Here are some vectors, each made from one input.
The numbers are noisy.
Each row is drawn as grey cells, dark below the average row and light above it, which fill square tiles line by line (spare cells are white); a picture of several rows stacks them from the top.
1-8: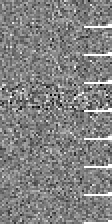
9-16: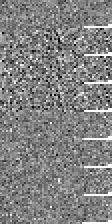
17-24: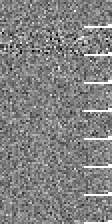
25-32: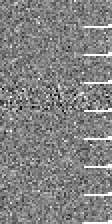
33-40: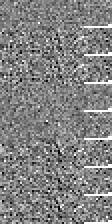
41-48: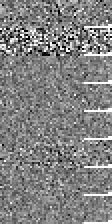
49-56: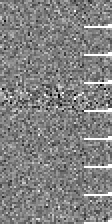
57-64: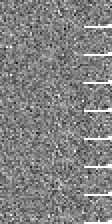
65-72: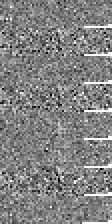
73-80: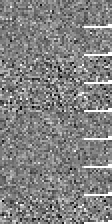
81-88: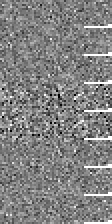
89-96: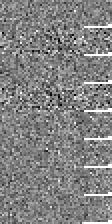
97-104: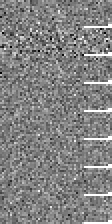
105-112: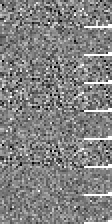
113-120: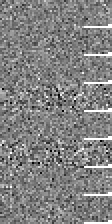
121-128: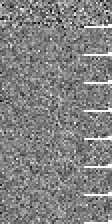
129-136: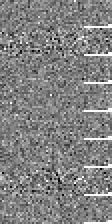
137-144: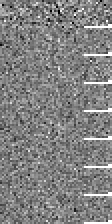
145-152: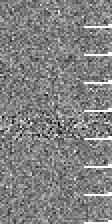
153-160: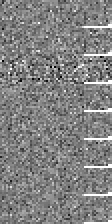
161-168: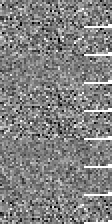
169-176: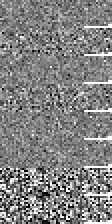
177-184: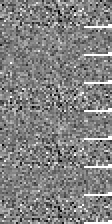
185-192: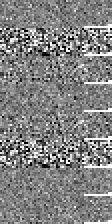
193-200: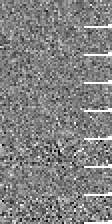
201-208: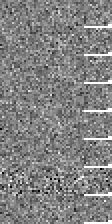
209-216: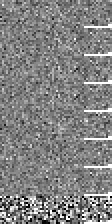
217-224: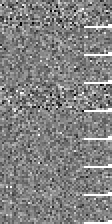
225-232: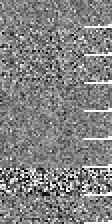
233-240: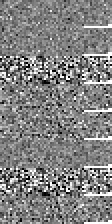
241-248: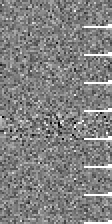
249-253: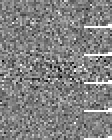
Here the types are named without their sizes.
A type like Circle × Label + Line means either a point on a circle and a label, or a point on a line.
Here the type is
List((Circle + Line) × Label).
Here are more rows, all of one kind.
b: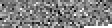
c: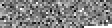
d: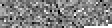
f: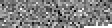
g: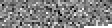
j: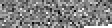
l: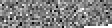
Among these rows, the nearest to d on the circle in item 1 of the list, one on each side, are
b and j.
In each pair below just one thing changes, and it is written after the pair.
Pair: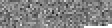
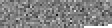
the label in item 2 of the list
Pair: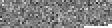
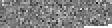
the place on the line in item 1 of the list
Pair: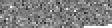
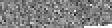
the label in item 1 of the list
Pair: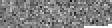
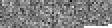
the label in item 2 of the list
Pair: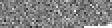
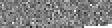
the place on the line in item 1 of the list
